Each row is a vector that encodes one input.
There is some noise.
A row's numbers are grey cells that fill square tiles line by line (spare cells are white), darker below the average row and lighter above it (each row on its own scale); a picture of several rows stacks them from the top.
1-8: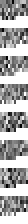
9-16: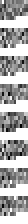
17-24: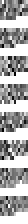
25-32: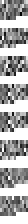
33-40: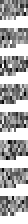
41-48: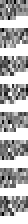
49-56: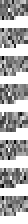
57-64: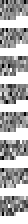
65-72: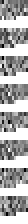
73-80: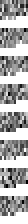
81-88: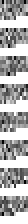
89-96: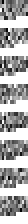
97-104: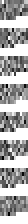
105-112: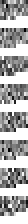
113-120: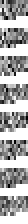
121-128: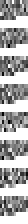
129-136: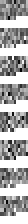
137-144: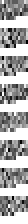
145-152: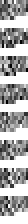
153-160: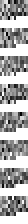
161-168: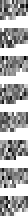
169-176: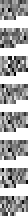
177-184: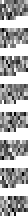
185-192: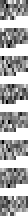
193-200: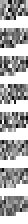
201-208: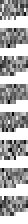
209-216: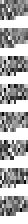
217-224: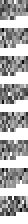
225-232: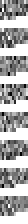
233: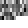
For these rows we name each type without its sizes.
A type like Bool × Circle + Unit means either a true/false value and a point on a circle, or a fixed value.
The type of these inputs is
Label.
